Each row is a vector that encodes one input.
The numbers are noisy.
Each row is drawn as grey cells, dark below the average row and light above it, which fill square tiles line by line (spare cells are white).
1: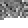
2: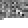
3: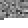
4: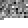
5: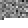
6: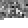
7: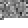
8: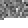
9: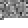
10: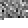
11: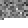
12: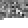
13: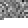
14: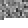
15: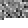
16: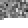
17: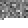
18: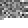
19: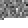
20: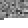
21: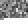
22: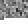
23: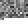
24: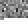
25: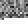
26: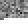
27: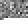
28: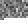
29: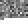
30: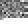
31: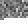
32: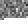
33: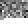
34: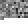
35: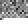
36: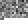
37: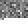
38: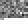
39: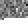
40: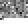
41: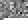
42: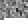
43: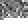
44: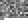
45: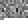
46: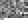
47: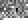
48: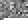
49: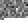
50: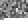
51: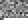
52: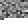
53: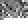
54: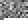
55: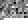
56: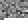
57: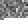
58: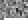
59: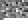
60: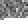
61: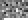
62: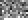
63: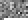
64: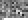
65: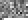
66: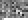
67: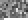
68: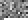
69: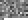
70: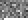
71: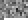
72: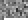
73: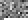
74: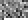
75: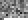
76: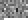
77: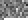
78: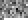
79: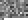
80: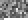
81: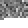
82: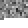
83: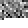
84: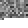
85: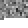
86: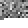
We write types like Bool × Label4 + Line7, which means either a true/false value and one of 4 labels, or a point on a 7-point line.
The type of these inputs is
Bool × Circle9.
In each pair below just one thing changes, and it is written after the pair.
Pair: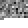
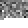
the true/false value
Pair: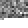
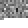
the true/false value
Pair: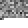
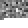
the true/false value
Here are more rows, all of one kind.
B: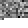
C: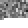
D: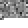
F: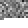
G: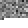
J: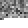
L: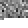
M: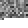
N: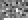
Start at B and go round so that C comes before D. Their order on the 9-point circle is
B, G, J, C, N, D, F, L, M.
